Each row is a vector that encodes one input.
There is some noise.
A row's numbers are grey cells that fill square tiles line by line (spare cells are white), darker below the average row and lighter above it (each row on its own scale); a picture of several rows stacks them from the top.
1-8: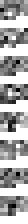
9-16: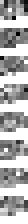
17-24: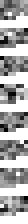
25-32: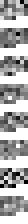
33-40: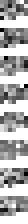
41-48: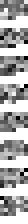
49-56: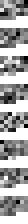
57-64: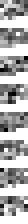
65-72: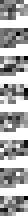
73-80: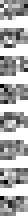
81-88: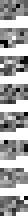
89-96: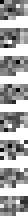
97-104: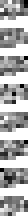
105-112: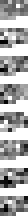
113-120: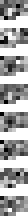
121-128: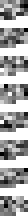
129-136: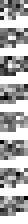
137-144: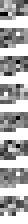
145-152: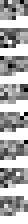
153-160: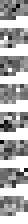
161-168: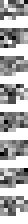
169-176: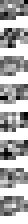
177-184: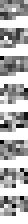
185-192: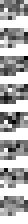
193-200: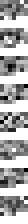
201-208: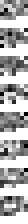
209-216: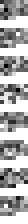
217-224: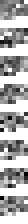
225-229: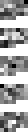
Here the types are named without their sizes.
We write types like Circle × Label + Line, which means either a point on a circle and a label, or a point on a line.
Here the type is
Line × (Line + Tree).
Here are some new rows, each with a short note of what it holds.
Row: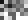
a point on each of two lines
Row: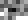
a point on a line and a node of a tree
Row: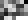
a point on each of two lines
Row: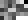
a point on each of two lines
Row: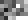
a point on a line and a node of a tree
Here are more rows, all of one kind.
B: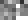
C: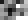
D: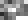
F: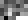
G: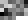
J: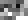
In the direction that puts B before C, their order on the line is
G, D, F, J, B, C.
